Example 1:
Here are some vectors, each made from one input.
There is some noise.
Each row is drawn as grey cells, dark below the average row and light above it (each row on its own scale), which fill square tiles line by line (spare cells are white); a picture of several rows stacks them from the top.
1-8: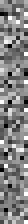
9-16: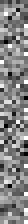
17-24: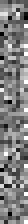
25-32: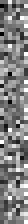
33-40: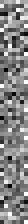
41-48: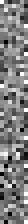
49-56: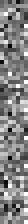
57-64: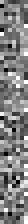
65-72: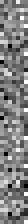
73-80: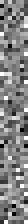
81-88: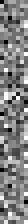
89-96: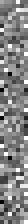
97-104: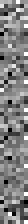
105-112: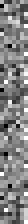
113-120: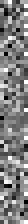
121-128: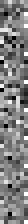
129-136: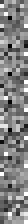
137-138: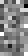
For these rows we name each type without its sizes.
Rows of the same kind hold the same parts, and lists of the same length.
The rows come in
2 kinds.
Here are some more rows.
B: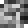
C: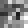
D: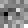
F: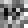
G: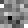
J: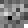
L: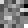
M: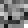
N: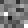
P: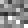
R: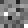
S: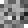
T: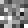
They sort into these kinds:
B, C, D, F, L, P, S, T
G, J, M, N, R

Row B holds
a point on each of two circles and a true/false value.
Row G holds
a point on a circle and a true/false value.
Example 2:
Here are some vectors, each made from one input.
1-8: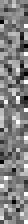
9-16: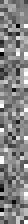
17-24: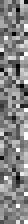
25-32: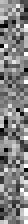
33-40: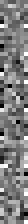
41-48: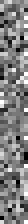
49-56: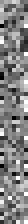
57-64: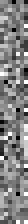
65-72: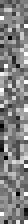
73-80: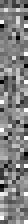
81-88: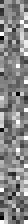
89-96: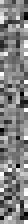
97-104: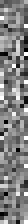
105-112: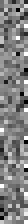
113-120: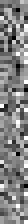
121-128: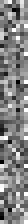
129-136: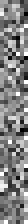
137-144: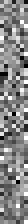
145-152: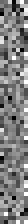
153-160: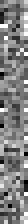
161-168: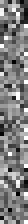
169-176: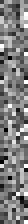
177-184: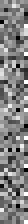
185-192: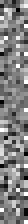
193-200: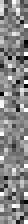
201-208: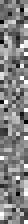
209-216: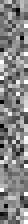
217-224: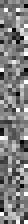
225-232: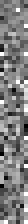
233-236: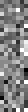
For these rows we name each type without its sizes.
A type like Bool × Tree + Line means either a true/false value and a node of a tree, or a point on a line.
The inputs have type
Circle × (Circle + Unit) × Label + Unit.
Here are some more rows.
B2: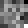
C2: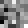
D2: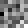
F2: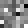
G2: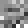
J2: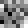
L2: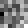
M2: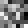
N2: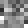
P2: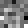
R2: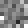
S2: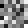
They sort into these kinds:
B2, D2, F2, G2, L2, N2, P2, R2
C2, J2, M2
S2

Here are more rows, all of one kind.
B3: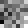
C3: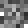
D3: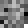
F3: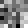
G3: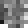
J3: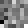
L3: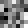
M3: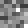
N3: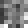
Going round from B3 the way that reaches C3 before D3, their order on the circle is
B3, C3, F3, G3, M3, J3, D3, N3, L3.
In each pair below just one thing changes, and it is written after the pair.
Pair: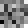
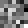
the label
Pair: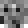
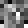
the place on the circle
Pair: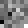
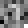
the place on the circle
